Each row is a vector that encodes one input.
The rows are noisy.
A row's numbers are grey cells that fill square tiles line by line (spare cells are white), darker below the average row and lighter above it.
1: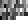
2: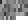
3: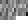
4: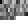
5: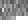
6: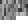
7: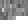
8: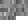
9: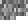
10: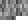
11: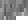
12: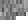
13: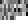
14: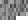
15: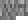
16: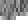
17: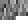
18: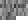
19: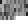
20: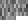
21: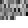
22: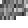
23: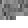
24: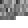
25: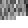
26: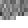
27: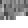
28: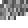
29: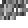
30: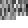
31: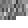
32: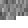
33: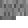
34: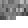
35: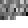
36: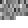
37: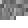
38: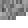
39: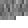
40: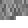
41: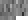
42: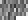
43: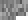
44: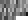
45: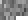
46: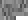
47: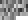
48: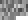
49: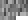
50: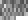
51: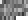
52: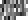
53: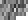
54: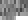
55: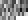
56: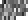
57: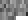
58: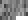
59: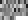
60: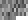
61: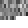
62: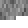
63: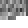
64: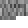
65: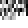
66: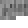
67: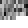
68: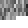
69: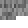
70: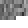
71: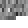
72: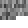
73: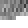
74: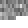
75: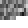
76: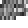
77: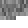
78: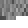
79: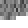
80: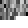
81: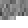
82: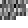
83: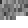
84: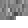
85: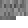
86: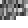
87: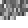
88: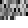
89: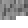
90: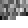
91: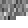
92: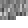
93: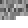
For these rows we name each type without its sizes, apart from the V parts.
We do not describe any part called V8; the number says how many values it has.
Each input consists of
either a label, or a true/false value and a value of V8.
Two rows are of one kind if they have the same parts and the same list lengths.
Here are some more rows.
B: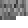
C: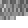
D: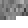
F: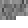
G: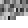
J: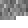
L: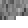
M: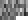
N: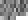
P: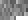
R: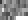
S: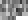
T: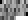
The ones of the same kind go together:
B, C, D, F, J, L, M, N, P, R
G, S, T

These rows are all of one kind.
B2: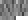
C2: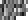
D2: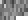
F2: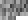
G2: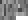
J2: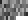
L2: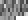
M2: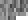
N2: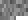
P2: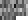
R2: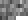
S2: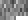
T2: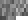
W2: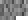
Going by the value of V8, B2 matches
C2, J2, L2 and W2.
